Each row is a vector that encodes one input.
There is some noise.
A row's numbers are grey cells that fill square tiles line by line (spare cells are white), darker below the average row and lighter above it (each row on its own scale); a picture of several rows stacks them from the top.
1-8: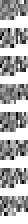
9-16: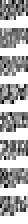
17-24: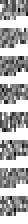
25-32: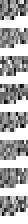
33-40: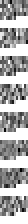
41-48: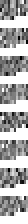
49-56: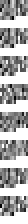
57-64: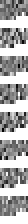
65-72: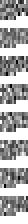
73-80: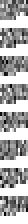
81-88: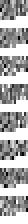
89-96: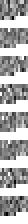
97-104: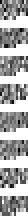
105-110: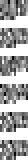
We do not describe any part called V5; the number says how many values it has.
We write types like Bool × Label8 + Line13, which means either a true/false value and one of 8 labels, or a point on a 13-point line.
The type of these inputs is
Line4 × List2(Bool × V5).
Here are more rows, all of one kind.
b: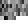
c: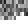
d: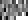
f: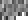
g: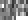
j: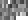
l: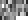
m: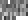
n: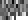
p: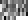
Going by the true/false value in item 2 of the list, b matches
d, g and n.
